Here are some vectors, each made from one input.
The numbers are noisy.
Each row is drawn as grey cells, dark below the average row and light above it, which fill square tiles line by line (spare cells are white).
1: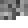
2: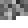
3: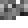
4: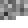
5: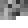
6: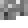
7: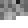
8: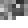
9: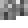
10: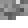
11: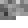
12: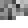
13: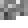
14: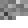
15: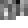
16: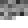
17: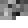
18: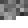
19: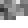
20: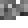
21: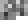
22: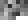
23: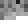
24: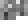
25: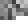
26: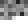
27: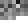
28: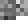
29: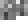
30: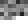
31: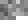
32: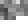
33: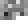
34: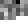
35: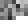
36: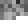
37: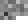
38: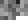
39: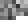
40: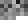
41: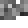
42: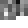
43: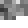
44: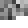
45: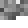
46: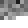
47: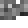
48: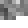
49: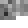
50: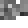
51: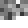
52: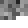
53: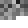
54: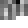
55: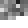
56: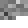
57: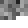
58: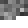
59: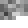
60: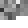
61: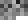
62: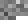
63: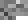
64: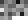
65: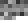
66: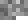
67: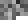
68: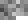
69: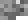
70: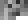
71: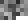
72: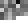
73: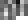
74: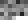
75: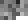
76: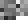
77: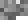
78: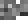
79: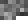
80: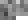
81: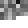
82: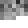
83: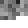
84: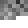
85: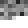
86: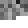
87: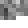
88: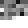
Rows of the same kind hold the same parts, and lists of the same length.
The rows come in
2 kinds.
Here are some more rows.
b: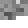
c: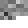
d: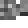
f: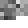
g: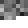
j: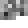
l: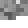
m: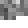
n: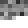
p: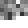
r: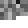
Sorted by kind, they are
b, d, f, g, j, l, n, p
c, m, r

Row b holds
one of 6 labels and a true/false value.
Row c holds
a point on a 4-point line and a true/false value.
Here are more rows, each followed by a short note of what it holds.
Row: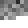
a point on a 4-point line and a true/false value
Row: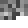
one of 6 labels and a true/false value
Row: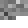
a point on a 4-point line and a true/false value
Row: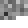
a point on a 4-point line and a true/false value
